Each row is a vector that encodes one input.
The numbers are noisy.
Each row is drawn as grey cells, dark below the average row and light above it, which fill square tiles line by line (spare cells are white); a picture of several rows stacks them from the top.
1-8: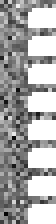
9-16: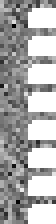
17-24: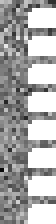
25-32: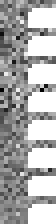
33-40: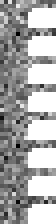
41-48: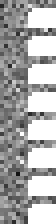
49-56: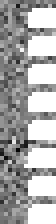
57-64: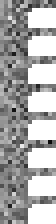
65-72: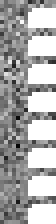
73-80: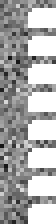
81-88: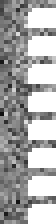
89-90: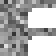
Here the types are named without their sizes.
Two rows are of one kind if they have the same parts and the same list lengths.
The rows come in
2 kinds.
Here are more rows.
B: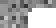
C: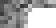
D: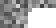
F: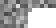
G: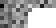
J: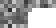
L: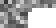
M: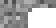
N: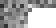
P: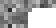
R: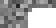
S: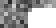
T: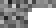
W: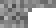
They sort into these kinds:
B, C, D, F, G, J, L, M, N, P, W
R, S, T

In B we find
a node of a tree.
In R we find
a point on a line.
